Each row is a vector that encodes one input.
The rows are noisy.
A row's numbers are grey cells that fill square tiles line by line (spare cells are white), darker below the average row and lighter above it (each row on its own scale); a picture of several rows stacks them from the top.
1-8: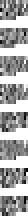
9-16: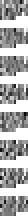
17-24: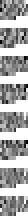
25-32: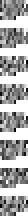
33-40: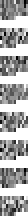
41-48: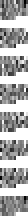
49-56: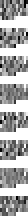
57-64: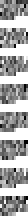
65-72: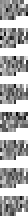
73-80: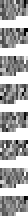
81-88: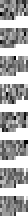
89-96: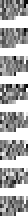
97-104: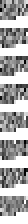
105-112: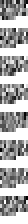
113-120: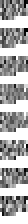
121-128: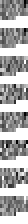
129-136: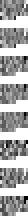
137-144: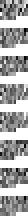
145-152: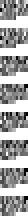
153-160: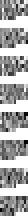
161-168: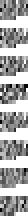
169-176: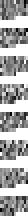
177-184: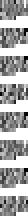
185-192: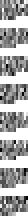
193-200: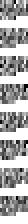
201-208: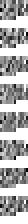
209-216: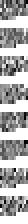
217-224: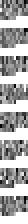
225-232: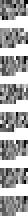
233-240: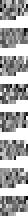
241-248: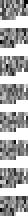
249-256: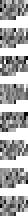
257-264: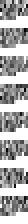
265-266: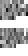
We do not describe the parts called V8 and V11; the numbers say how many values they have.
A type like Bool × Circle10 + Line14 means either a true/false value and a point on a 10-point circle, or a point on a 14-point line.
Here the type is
Bool × (Label5 + (Line7 + V8) × V11).
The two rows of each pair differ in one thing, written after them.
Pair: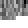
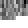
the place on the 7-point line
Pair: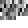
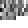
the value of V11
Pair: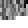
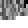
the place on the 7-point line
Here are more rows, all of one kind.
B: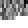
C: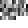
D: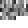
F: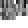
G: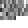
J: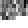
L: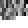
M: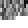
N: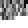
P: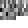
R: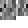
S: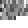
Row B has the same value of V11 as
M and N.
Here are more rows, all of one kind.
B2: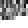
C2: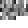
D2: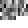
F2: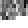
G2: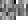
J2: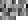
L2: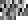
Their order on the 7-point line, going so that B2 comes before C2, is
L2, B2, F2, D2, C2, J2, G2.
